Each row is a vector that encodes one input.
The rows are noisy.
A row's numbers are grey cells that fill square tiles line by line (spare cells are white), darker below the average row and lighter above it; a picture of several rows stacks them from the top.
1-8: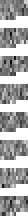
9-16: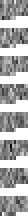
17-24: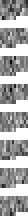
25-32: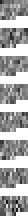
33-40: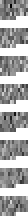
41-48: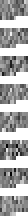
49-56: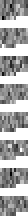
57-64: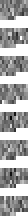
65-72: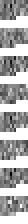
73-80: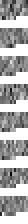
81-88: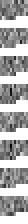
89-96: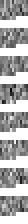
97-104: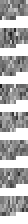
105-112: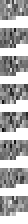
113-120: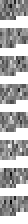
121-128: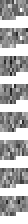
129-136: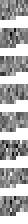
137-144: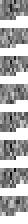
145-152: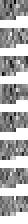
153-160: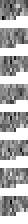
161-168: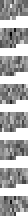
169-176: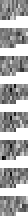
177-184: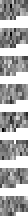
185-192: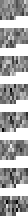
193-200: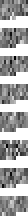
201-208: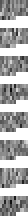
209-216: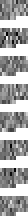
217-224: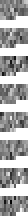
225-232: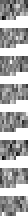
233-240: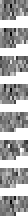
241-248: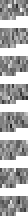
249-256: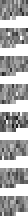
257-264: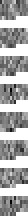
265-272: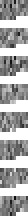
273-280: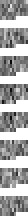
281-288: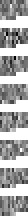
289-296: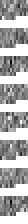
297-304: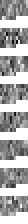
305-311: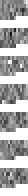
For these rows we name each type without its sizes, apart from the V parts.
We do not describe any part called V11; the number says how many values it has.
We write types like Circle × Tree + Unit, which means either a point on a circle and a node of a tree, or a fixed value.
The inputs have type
List(Bool × V11 + Line).
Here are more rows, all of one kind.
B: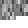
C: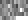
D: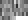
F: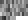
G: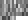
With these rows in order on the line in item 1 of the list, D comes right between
C and G.
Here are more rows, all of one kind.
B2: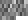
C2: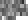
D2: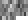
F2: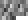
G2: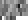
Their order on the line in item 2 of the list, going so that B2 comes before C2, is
F2, D2, B2, G2, C2.
